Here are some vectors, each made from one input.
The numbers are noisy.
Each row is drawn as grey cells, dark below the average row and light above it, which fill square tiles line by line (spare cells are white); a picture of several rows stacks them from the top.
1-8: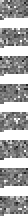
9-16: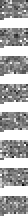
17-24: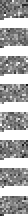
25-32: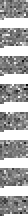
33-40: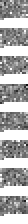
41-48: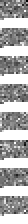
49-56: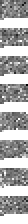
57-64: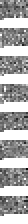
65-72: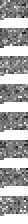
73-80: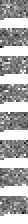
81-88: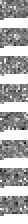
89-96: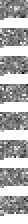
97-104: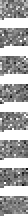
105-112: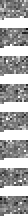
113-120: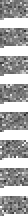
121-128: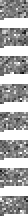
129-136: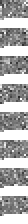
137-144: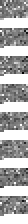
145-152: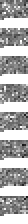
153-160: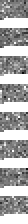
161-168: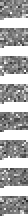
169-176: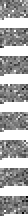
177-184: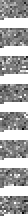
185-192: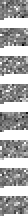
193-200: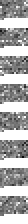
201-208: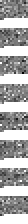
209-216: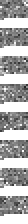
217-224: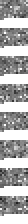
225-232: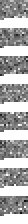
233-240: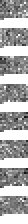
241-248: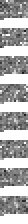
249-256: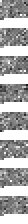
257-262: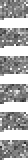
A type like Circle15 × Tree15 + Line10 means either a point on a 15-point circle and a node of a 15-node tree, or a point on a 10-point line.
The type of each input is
Bool × Circle19 × Line5 × Line11.
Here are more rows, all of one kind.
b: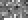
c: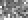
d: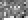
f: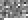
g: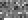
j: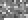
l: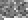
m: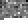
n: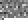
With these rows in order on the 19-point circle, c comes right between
b and j.
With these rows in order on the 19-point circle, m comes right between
l and n.
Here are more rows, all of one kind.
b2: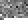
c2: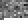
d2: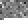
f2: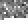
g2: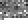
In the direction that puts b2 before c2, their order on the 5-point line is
g2, b2, c2, d2, f2.
